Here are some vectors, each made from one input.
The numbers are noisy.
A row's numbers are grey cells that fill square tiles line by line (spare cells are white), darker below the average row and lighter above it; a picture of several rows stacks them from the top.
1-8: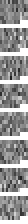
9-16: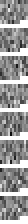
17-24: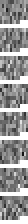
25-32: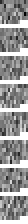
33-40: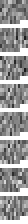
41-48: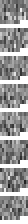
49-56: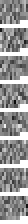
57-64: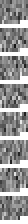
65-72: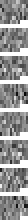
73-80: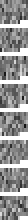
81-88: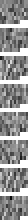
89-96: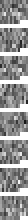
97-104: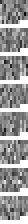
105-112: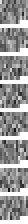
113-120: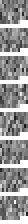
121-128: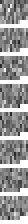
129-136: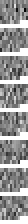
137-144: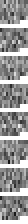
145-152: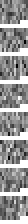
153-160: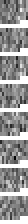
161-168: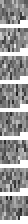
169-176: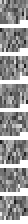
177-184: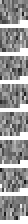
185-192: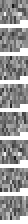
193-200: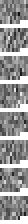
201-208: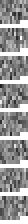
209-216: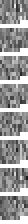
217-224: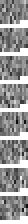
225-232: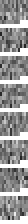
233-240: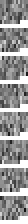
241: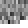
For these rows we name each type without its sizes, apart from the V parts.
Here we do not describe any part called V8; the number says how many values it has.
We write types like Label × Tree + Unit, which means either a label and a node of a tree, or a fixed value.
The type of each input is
Circle + Tree × V8.
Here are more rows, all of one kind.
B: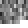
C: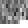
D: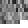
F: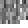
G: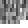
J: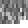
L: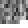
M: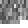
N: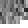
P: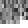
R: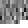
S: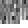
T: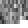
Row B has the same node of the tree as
M and S.
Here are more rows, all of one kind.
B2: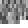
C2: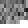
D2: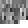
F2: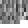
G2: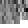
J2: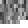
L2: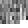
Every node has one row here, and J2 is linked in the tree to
F2.
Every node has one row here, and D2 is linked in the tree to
B2.
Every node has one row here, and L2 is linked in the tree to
B2, F2 and G2.
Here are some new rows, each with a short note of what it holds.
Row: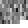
a node of a tree and a value of V8
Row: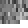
a node of a tree and a value of V8
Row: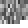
a point on a circle
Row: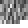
a point on a circle
